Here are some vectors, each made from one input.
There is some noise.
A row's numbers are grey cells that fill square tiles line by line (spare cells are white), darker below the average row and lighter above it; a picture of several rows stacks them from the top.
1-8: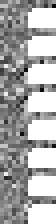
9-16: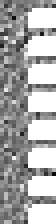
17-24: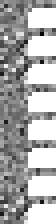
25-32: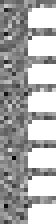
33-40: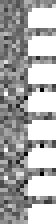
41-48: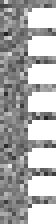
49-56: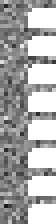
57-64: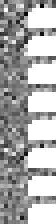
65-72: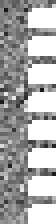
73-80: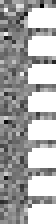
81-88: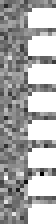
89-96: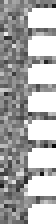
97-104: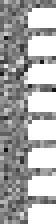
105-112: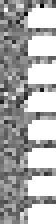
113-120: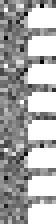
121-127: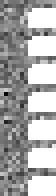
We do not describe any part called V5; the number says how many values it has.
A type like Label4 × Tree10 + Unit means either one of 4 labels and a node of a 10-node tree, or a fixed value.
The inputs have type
Line4 × List2(Bool × V5).
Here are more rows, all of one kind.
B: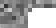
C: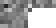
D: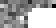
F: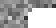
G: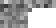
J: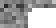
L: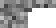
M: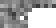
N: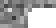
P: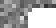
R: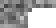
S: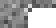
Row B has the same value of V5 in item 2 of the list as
C, P and S.
